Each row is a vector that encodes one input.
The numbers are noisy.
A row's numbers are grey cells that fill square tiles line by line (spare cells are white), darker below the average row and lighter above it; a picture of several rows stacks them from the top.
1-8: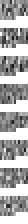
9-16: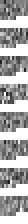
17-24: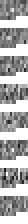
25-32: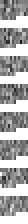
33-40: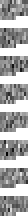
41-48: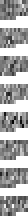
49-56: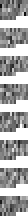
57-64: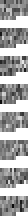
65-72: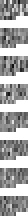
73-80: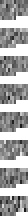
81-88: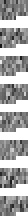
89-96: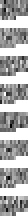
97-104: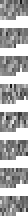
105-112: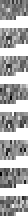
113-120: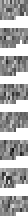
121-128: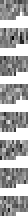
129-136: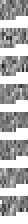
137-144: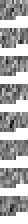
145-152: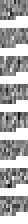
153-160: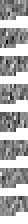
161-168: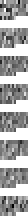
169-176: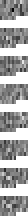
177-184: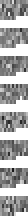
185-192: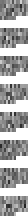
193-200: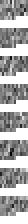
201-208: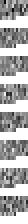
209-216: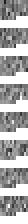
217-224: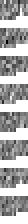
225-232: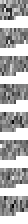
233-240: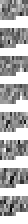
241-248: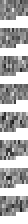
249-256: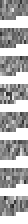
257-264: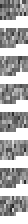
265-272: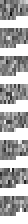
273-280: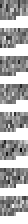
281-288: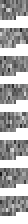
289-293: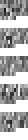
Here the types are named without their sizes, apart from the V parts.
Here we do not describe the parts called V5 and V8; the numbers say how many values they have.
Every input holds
a true/false value, together with either a value of V5 and a value of V8, or a list of points on a circle.
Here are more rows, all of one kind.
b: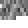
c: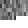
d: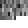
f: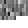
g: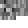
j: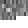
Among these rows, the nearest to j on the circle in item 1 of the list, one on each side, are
c and g.
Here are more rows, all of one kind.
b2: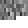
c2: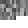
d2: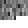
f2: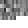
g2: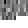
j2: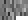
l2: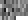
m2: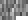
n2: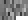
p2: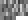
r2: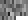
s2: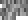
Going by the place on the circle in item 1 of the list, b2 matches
j2, m2, n2 and r2.
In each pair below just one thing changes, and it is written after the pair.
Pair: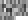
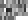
the value of V8
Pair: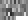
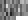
the true/false value
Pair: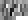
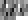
the value of V5
